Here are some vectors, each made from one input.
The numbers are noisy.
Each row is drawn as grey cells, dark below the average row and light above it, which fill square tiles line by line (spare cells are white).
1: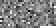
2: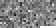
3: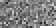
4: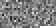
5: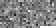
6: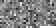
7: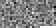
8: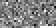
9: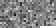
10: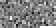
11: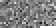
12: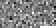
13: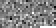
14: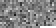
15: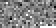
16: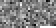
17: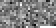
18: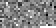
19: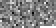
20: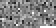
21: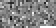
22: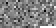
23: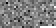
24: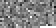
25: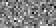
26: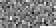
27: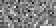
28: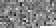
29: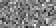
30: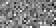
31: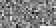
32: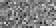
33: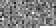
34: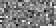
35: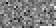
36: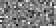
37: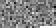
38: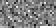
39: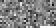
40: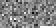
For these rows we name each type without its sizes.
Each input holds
a point on a circle and three true/false values.
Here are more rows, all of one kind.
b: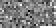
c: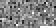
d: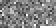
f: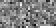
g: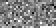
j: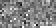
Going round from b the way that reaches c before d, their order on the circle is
b, f, c, g, j, d.
